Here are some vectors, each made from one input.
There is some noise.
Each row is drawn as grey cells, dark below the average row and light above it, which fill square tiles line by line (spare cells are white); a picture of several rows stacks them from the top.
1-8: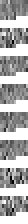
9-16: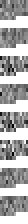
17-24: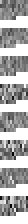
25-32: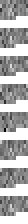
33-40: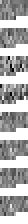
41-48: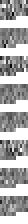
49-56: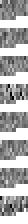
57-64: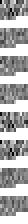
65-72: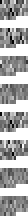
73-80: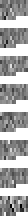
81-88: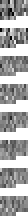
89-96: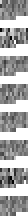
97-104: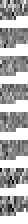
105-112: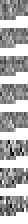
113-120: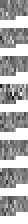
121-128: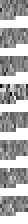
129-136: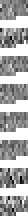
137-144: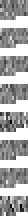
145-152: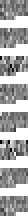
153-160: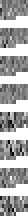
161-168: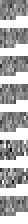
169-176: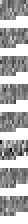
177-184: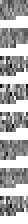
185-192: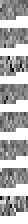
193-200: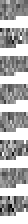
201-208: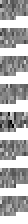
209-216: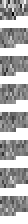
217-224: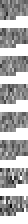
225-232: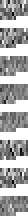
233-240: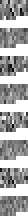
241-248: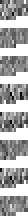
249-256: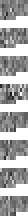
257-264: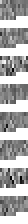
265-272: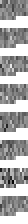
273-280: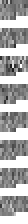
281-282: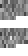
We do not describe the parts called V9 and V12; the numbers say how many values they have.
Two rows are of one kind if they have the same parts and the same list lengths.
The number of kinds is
2.
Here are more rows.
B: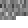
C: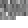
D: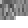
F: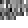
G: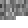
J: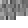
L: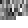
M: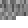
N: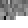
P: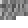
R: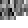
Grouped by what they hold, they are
B, C, D, G, J, M, N, P
F, L, R

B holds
a point on an 11-point line, a true/false value and a value of V9.
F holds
a value of V12.
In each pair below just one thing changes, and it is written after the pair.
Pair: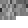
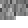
the place on the 11-point line
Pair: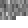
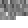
the place on the 11-point line
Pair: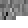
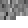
the true/false value
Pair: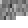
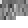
the true/false value
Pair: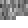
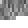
the value of V9
